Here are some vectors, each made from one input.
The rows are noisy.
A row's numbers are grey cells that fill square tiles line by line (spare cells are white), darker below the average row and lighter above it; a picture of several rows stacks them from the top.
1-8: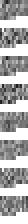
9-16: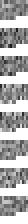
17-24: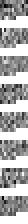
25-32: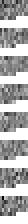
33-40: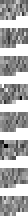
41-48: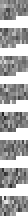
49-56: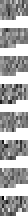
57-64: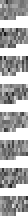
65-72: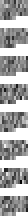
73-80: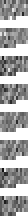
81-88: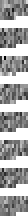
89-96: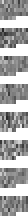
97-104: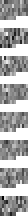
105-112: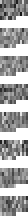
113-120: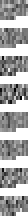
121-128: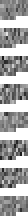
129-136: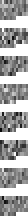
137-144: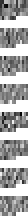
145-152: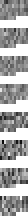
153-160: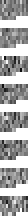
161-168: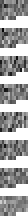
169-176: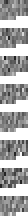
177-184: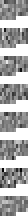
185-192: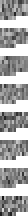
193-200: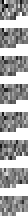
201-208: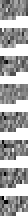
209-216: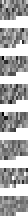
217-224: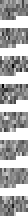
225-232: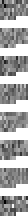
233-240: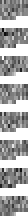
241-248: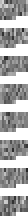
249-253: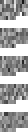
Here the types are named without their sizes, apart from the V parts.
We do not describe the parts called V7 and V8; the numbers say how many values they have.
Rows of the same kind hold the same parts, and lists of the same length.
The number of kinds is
3.
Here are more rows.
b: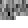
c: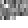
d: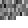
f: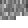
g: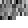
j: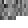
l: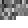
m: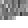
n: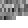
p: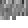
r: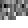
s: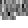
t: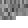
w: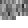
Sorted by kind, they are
b, p
c, f, m, n, s, t, w
d, g, j, l, r

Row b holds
a value of V7 and a value of V8.
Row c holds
four true/false values and a value of V7.
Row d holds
a node of each of two trees.
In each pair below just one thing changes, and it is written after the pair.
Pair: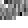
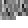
the value of V7
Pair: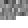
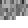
the value of V7
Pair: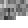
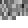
the value of V7
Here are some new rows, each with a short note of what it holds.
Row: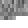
four true/false values and a value of V7
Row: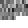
a value of V7 and a value of V8
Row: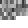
four true/false values and a value of V7
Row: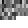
a node of each of two trees
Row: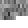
four true/false values and a value of V7
